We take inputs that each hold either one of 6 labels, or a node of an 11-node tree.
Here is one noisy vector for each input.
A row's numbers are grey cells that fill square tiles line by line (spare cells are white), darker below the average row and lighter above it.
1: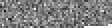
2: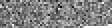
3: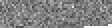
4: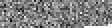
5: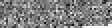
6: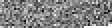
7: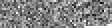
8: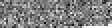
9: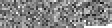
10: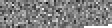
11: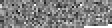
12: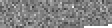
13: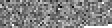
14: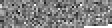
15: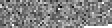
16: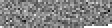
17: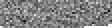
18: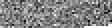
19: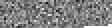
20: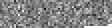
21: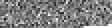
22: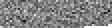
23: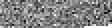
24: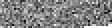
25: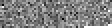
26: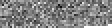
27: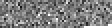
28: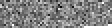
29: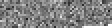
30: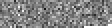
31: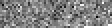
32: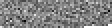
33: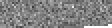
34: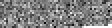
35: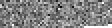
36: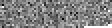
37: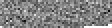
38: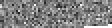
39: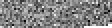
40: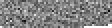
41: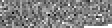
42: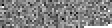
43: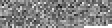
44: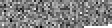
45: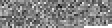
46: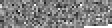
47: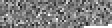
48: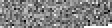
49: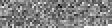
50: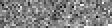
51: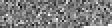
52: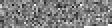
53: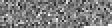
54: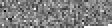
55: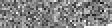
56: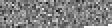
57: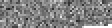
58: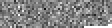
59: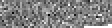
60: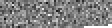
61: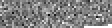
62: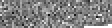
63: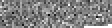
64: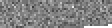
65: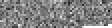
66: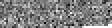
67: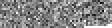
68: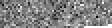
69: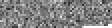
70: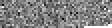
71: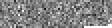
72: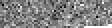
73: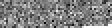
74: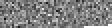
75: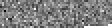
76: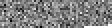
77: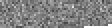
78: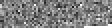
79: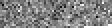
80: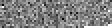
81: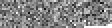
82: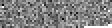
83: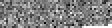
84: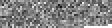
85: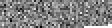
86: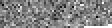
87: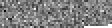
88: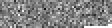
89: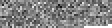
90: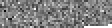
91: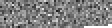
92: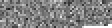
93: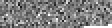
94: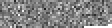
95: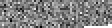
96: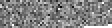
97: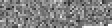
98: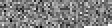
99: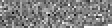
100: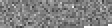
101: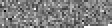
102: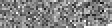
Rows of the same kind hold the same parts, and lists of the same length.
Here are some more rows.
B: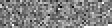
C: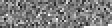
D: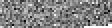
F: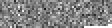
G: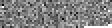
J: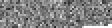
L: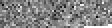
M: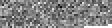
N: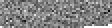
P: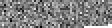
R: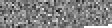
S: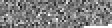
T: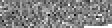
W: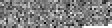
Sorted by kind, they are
B, G, L, M, T
C, D, F, J, N, P, R, S, W

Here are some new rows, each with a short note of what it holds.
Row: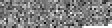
a node of an 11-node tree
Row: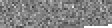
a node of an 11-node tree
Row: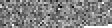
one of 6 labels
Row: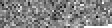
one of 6 labels
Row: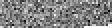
a node of an 11-node tree
